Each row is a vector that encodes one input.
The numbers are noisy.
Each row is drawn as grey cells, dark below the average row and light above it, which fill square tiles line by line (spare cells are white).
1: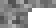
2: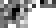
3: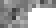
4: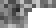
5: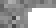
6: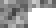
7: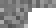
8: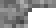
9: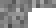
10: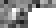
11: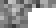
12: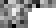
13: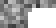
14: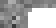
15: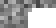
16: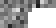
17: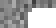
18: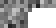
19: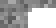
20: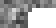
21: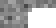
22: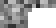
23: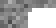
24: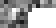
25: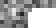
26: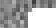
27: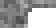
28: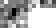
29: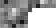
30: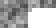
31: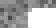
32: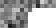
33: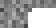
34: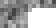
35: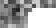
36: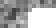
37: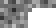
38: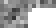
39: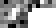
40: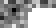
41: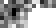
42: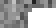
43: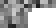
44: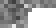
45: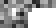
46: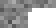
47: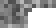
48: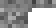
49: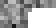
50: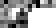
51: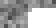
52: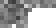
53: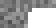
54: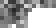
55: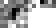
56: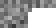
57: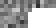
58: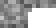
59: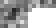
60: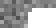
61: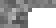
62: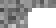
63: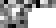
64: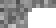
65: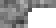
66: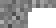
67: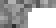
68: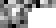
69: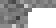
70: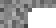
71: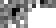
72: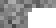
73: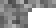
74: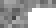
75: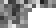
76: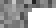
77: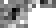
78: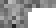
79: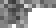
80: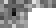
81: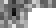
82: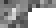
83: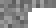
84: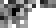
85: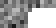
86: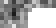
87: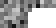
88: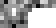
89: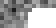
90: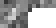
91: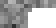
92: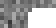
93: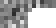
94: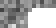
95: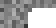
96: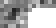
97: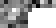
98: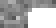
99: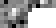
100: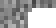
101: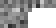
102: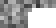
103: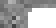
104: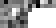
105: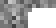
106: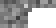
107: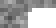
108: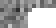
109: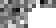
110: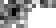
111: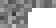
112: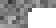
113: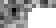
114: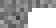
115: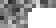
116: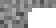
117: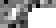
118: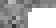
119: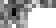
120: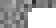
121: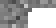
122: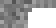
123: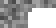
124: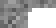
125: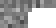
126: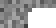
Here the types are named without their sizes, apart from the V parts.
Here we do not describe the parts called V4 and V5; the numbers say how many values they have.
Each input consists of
a true/false value, together with either a point on a line and a value of V4, or a value of V5.
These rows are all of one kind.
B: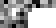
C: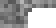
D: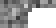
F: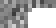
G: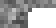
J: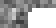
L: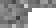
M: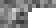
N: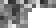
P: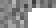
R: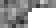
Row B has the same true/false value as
F and P.
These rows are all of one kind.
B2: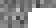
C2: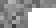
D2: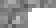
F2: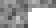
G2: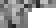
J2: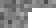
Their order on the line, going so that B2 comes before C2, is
B2, F2, J2, D2, C2, G2.
